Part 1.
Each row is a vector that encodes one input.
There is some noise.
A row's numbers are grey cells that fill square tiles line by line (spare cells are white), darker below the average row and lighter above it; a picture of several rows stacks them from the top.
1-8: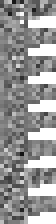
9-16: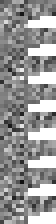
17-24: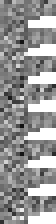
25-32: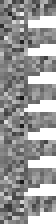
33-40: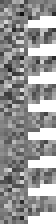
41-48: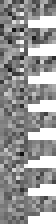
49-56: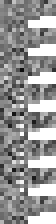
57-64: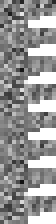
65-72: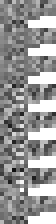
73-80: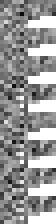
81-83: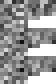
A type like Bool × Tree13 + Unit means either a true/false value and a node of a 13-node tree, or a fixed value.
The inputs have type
Line5 + Line7.
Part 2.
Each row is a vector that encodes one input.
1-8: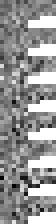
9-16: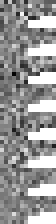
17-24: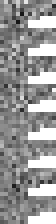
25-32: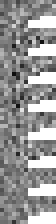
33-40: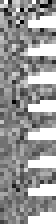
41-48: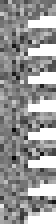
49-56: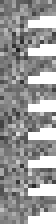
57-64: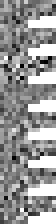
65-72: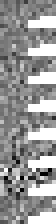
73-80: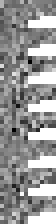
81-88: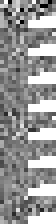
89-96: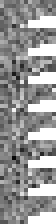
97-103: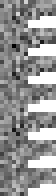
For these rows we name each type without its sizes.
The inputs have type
List(Line).
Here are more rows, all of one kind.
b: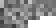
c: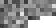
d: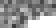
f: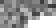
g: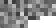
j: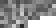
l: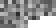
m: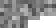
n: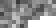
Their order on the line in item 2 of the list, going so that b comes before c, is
b, m, n, c, d, f, j, g, l.
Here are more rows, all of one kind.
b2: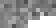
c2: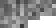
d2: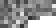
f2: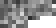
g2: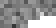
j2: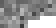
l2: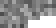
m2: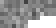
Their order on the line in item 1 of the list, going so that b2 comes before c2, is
g2, b2, m2, l2, j2, c2, d2, f2.
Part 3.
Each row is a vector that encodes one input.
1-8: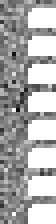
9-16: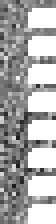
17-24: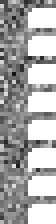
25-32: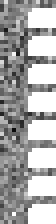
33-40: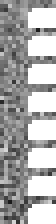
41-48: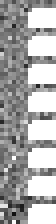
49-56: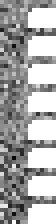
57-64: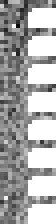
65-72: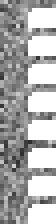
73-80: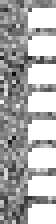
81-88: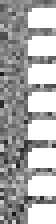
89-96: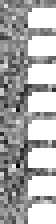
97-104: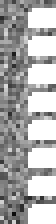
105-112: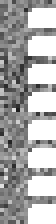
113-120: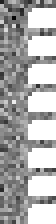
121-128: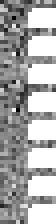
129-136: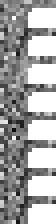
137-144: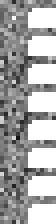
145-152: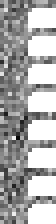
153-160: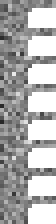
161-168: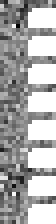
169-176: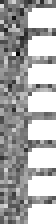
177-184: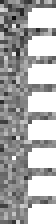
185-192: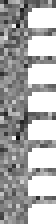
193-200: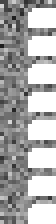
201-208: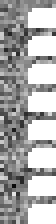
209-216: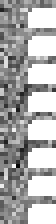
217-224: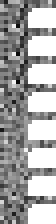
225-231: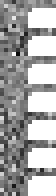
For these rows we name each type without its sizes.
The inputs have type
(Circle + Unit) × Line.
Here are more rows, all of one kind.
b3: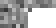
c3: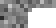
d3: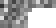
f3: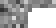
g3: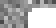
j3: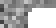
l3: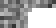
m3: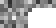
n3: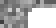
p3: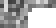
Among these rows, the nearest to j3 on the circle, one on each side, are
d3 and f3.
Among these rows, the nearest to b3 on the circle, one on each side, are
m3 and p3.
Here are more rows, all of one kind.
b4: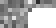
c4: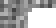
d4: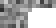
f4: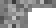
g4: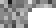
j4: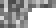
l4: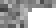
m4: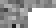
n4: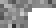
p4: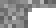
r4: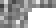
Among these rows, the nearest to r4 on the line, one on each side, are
c4 and j4.
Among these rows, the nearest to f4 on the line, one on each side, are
n4 and p4.
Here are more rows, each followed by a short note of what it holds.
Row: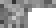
a point on a circle and a point on a line
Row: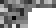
a point on a line
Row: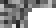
a point on a line
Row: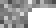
a point on a circle and a point on a line
